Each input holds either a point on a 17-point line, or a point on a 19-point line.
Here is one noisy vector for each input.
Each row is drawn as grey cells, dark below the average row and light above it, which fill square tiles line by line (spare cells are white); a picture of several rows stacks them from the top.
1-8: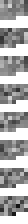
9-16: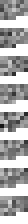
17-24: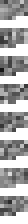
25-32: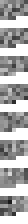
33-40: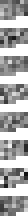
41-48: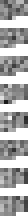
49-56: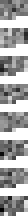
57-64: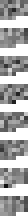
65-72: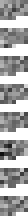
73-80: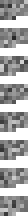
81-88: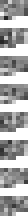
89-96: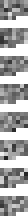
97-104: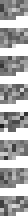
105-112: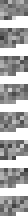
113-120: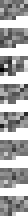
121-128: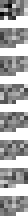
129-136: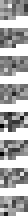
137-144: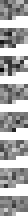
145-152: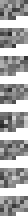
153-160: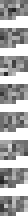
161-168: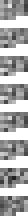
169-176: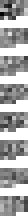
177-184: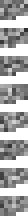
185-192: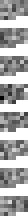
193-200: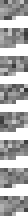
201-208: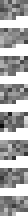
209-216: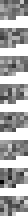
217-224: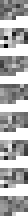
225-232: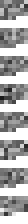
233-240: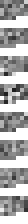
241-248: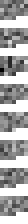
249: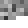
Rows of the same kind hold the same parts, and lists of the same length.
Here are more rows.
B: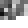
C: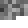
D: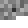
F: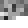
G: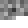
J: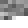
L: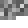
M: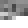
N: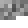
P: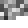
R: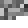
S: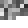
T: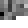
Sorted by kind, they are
B, C, L, P, R, S, T
D, F, G, J, M, N

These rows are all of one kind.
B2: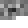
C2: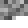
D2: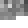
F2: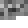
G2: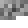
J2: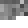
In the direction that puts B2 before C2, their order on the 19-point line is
B2, F2, D2, J2, C2, G2.
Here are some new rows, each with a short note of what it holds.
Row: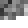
a point on a 17-point line
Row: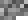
a point on a 17-point line
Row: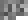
a point on a 17-point line
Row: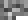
a point on a 17-point line
